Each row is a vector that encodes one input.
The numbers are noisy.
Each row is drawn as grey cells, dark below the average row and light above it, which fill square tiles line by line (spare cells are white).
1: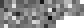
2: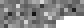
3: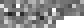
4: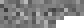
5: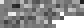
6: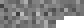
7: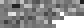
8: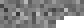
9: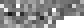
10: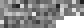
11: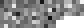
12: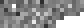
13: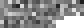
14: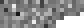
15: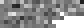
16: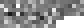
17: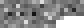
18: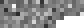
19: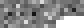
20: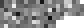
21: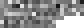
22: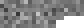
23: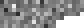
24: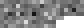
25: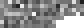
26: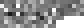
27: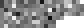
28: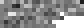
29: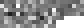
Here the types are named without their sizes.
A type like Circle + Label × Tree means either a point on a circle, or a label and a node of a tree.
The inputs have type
Tree.
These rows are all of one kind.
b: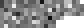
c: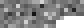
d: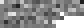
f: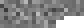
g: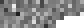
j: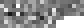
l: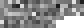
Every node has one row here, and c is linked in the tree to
f and j.
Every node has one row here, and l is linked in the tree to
d.
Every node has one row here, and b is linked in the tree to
g.
